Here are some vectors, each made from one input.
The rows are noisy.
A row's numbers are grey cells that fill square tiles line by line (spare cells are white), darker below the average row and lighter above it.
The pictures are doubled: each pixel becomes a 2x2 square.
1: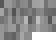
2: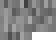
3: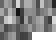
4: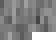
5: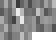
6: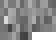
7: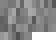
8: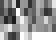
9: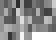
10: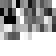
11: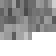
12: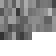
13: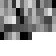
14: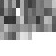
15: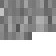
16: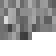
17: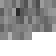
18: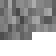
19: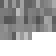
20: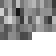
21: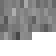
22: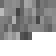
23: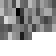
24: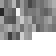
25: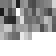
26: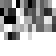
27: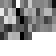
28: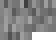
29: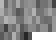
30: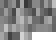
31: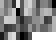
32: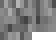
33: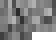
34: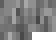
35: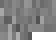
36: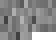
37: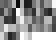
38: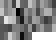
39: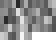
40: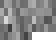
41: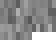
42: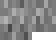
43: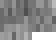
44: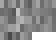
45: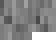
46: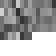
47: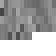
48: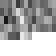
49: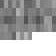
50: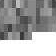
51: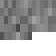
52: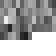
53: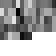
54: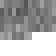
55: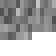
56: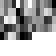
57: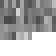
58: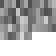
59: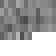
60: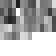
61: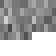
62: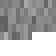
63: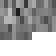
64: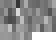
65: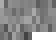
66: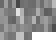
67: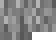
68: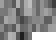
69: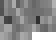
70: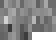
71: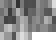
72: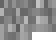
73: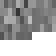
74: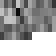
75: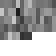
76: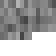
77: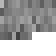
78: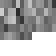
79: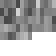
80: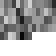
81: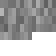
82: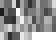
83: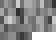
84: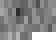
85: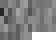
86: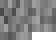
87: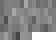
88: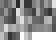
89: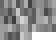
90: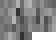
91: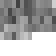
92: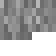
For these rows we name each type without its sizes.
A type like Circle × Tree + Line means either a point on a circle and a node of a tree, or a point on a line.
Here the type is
Label × Tree.
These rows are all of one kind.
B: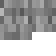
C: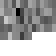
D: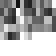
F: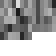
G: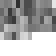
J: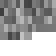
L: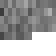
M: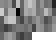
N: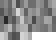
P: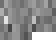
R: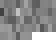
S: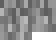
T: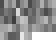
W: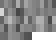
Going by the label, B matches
S, T and W.
